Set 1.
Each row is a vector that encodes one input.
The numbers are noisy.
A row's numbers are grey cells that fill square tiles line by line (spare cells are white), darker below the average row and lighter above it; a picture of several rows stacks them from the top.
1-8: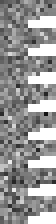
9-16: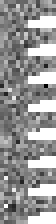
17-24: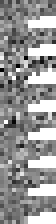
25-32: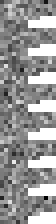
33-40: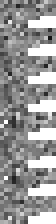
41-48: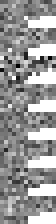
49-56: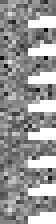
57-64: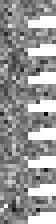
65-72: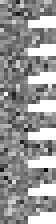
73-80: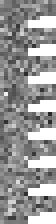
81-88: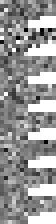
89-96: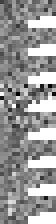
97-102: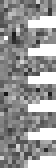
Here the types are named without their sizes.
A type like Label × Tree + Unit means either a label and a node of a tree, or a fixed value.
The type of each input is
Tree + Unit.
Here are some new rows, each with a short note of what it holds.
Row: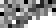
a fixed value
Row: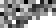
a fixed value
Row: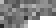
a node of a tree
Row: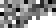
a fixed value
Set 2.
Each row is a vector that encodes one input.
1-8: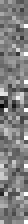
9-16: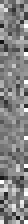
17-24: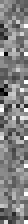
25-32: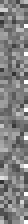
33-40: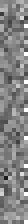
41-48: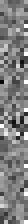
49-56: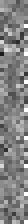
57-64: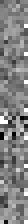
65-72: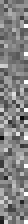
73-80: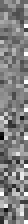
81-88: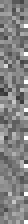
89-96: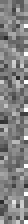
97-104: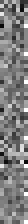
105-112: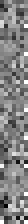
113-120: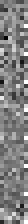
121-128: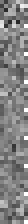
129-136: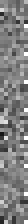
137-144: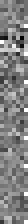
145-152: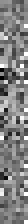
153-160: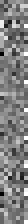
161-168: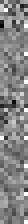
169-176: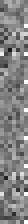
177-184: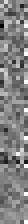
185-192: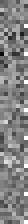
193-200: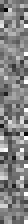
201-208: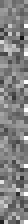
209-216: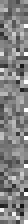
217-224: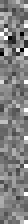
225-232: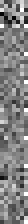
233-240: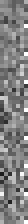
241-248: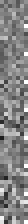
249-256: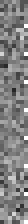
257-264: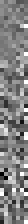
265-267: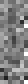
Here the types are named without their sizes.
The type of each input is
Line.
